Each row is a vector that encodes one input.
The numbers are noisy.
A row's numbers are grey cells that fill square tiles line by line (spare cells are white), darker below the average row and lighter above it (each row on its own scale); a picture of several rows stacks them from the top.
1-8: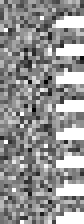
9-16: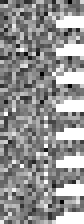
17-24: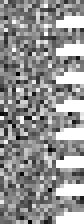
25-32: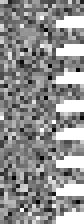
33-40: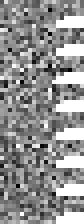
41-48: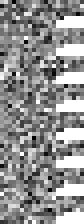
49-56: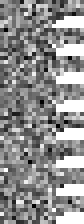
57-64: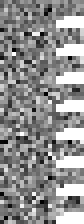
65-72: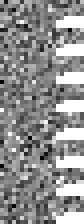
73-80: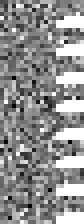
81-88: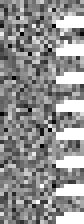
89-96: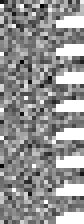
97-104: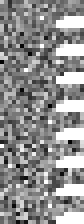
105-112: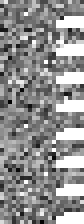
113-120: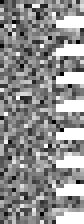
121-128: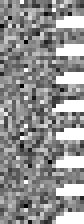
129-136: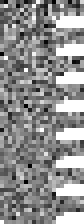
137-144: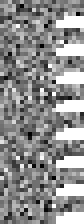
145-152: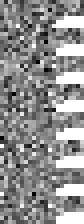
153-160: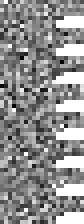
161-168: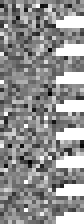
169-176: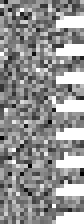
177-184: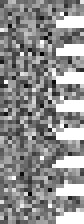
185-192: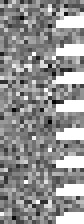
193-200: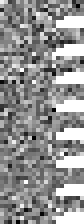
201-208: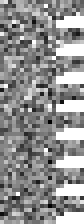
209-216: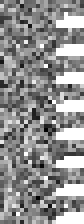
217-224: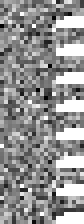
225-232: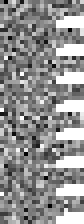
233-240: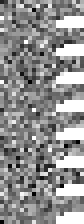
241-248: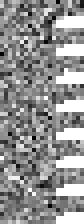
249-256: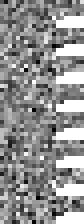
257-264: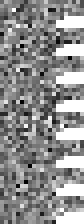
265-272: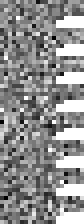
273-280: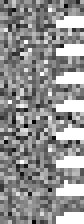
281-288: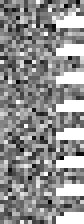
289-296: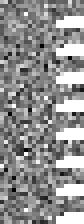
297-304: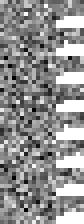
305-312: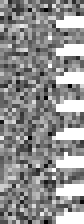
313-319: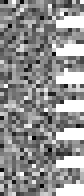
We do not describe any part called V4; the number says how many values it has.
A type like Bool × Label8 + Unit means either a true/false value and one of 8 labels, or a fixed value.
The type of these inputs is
Circle16 + (Line9 + Line10) × V4.
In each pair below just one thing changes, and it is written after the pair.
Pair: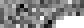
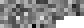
the value of V4
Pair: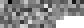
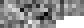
the value of V4
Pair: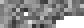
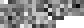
the place on the 10-point line
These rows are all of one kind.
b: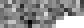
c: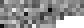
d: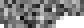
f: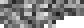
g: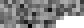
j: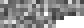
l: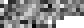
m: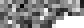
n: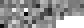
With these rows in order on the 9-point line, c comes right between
l and n.
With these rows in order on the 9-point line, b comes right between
d and f.
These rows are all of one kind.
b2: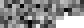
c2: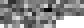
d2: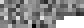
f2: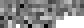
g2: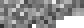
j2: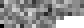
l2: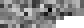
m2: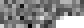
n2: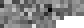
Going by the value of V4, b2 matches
f2 and m2.
